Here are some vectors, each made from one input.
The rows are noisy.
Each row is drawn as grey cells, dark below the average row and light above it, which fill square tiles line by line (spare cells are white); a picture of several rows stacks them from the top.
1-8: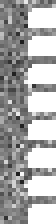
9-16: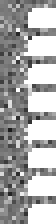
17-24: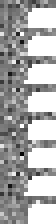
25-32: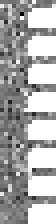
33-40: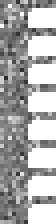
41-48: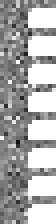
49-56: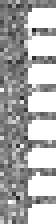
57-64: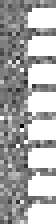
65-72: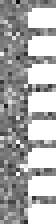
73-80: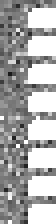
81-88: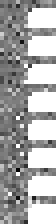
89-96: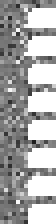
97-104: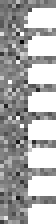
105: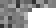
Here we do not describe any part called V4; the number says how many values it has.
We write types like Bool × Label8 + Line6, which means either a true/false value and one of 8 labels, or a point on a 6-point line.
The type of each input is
(Bool × Bool × Bool + V4) × Line7.
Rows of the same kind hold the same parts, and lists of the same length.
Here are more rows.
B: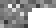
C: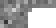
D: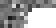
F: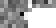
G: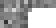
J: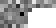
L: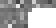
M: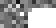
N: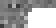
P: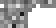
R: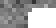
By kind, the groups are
B, D, F, L, M, N, R
C, G, J, P

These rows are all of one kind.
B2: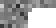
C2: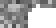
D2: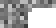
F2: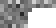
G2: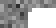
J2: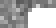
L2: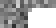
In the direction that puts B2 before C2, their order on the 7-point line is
F2, G2, B2, J2, C2, D2, L2.
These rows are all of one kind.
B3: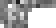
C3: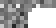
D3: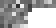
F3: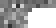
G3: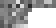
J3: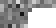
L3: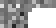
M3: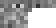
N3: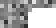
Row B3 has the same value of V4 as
F3 and M3.
